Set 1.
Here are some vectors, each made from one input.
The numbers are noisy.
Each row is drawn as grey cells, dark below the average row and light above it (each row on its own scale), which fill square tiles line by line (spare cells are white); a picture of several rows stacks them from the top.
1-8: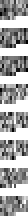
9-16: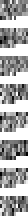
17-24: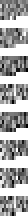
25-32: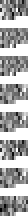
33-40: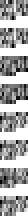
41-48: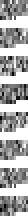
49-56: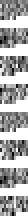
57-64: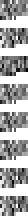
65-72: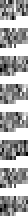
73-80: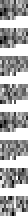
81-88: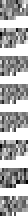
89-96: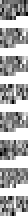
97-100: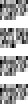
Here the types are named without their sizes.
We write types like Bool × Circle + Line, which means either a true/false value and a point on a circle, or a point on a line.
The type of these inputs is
Label.
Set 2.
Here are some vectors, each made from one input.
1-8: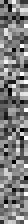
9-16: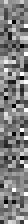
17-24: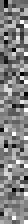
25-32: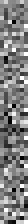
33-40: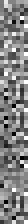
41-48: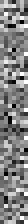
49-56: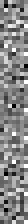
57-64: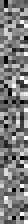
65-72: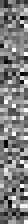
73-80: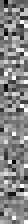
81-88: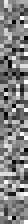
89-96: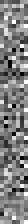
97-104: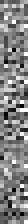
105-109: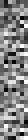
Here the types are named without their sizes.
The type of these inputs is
Line.
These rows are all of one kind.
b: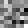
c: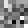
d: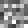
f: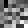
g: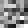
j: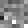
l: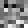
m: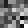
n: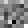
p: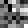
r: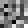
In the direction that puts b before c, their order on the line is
j, d, g, b, c, n, r, l, f, m, p.
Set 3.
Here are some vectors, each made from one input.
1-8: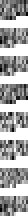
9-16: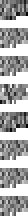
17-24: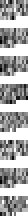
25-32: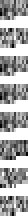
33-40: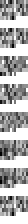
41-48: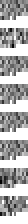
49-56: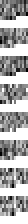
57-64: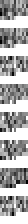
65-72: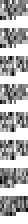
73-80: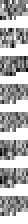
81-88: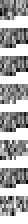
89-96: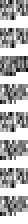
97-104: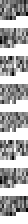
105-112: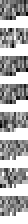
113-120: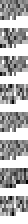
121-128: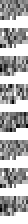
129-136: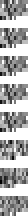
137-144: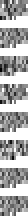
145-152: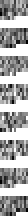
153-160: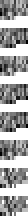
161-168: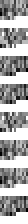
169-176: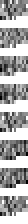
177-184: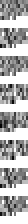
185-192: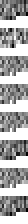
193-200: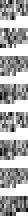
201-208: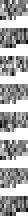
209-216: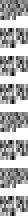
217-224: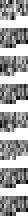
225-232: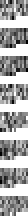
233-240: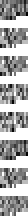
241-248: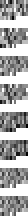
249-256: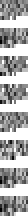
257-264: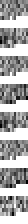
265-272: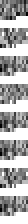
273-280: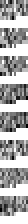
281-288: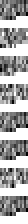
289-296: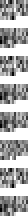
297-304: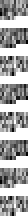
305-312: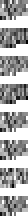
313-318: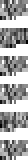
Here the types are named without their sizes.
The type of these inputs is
Label.
